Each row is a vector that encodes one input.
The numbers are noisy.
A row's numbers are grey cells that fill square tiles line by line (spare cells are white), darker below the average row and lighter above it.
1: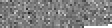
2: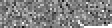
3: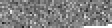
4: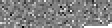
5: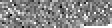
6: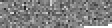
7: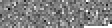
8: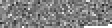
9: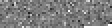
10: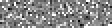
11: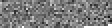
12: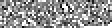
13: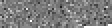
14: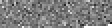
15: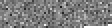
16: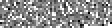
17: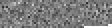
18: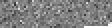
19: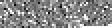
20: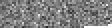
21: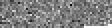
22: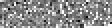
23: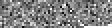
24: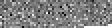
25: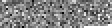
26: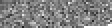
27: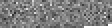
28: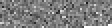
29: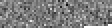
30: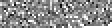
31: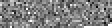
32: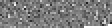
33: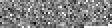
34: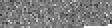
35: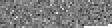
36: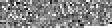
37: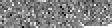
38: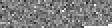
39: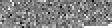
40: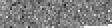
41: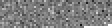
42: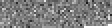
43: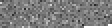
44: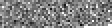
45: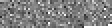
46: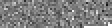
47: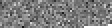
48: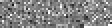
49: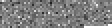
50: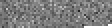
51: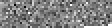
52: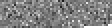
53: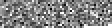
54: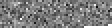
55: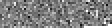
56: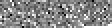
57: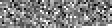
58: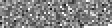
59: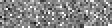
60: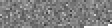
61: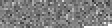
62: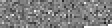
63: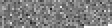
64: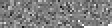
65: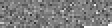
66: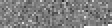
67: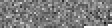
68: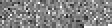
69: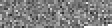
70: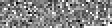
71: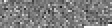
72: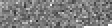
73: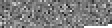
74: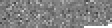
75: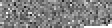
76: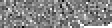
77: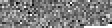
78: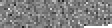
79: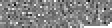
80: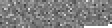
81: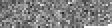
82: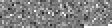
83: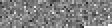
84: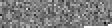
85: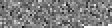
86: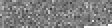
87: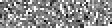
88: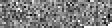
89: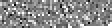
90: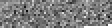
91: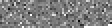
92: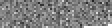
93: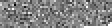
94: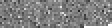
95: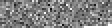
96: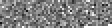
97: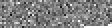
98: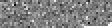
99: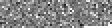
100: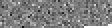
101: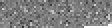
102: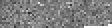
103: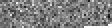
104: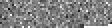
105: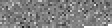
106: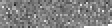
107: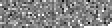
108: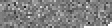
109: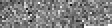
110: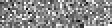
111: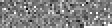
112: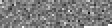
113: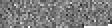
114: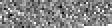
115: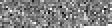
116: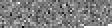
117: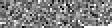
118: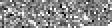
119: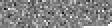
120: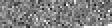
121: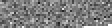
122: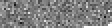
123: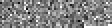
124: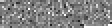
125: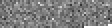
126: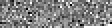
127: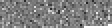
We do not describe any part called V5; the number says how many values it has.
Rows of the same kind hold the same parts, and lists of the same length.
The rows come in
2 kinds.
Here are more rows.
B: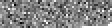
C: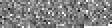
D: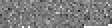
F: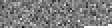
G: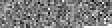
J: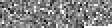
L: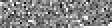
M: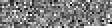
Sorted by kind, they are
B, C, D, L, M
F, G, J

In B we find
a point on a 7-point line, a true/false value and a value of V5.
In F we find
a point on a 7-point line.
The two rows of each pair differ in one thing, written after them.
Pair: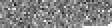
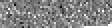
the true/false value
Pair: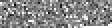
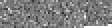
the true/false value
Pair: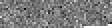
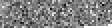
the place on the 7-point line
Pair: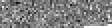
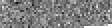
the value of V5
